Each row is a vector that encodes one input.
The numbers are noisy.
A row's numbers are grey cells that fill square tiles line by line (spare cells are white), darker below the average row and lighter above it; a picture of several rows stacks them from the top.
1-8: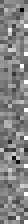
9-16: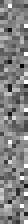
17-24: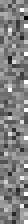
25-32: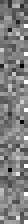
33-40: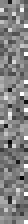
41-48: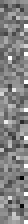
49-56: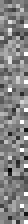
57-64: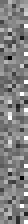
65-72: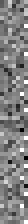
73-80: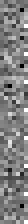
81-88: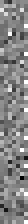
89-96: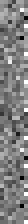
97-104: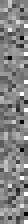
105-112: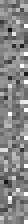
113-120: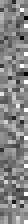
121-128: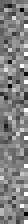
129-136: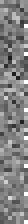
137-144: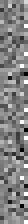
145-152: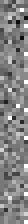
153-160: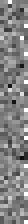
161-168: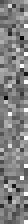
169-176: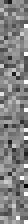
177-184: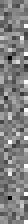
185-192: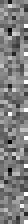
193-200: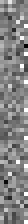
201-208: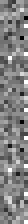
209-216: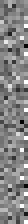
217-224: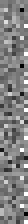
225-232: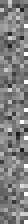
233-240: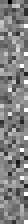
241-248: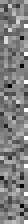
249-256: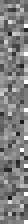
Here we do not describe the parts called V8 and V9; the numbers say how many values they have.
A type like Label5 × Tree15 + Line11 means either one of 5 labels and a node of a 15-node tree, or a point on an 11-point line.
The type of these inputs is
Label7 × List2(Bool × Line4 × Line5 × V9) × V8.
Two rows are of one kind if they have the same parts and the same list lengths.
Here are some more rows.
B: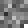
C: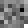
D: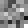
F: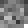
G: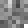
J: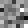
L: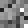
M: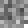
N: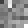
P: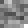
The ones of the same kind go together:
B, C, G, M, N, P
D, J, L
F

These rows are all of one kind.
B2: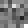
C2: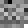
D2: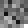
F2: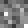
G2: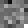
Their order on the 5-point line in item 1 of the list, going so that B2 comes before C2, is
B2, F2, D2, C2, G2.
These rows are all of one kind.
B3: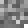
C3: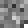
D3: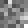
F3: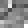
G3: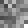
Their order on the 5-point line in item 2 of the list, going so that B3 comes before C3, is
B3, F3, D3, C3, G3.
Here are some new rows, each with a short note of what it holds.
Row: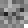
one of 7 labels and a value of V8, together with a list of two items
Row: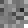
one of 7 labels and a value of V8, together with a list of two items
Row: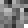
one of 7 labels and a value of V8, together with a list of one item
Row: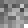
one of 7 labels and a value of V8, together with a list of two items
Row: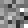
one of 7 labels and a value of V8, together with the empty list
